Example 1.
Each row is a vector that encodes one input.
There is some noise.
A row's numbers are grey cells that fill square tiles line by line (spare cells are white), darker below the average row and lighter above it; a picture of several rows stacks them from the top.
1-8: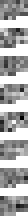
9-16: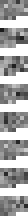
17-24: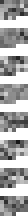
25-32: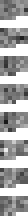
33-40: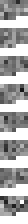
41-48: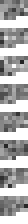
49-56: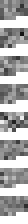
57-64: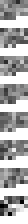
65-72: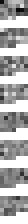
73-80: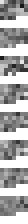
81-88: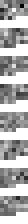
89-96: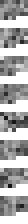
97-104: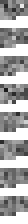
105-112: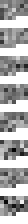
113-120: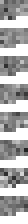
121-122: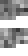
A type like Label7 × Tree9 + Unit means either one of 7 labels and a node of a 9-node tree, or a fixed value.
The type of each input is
(Bool × Bool × Bool + Unit) × Line7 + Line6.
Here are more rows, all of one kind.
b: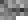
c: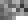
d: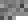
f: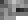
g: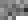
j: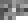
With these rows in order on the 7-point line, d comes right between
b and c.
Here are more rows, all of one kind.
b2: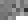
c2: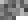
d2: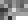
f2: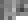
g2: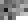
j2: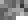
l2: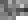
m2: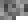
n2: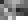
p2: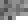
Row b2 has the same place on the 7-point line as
j2 and l2.
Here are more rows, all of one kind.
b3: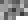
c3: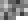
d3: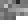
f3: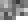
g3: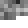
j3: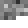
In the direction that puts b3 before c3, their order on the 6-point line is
d3, j3, g3, b3, f3, c3.
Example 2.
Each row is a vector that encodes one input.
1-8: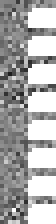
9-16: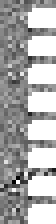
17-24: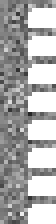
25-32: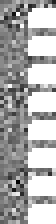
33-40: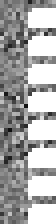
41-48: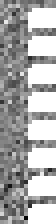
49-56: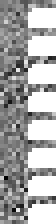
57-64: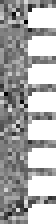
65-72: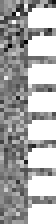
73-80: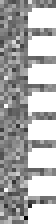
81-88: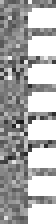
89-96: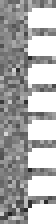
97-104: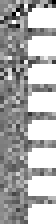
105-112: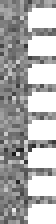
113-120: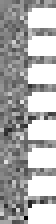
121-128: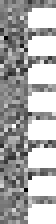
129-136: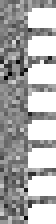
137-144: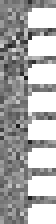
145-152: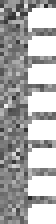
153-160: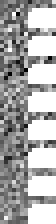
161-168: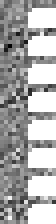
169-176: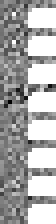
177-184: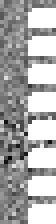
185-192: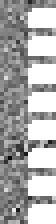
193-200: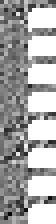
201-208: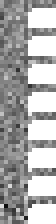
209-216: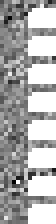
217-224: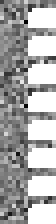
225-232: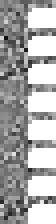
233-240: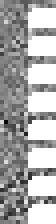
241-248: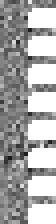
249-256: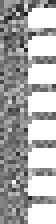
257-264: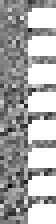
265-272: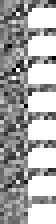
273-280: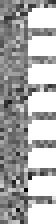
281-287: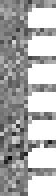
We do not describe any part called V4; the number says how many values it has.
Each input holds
either a fixed value, or a node of a 12-node tree, or a true/false value and a value of V4.
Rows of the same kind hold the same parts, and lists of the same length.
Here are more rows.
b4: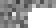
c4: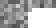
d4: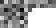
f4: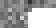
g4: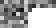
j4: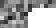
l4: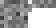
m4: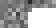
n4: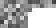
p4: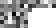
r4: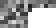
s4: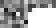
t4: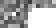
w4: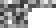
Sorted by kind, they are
b4, c4, f4, l4, m4, n4, t4
d4, g4, j4, r4, s4
p4, w4

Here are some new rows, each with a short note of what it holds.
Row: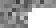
a node of a 12-node tree
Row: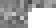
a node of a 12-node tree
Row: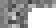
a node of a 12-node tree
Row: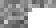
a node of a 12-node tree
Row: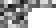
a fixed value
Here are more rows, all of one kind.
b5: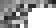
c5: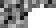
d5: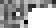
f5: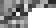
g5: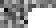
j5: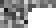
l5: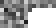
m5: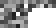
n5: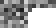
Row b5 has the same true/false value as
c5, f5 and m5.
